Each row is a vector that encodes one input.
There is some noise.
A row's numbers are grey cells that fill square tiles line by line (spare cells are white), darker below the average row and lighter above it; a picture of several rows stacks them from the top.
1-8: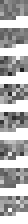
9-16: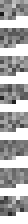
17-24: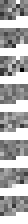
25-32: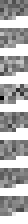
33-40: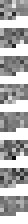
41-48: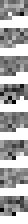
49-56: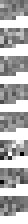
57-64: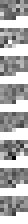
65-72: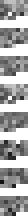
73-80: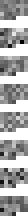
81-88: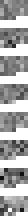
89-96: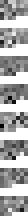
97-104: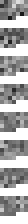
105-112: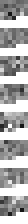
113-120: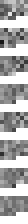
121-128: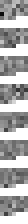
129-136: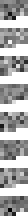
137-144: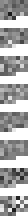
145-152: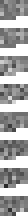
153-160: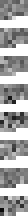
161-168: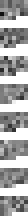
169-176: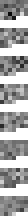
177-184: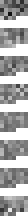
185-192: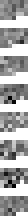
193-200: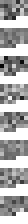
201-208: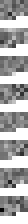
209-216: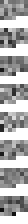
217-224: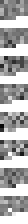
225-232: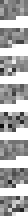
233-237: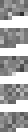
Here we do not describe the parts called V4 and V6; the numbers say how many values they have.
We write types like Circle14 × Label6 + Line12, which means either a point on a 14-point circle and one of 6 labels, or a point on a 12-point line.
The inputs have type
Bool × (Line7 + V4) + V6.
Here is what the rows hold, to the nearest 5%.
About 75% of them hold a true/false value, together with either a point on a 7-point line, or a value of V4. The rest hold a value of V6.
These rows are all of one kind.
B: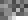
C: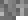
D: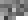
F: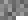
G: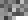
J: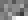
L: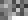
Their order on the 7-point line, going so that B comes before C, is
D, L, G, B, C, J, F.
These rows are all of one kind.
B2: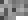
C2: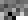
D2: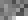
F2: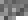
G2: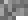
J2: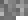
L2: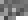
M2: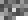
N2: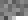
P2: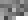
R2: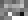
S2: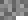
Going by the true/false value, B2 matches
C2, G2, J2 and S2.
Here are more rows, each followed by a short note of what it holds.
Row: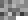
a value of V6
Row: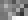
a point on a 7-point line and a true/false value
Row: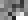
a true/false value and a value of V4
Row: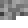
a value of V6
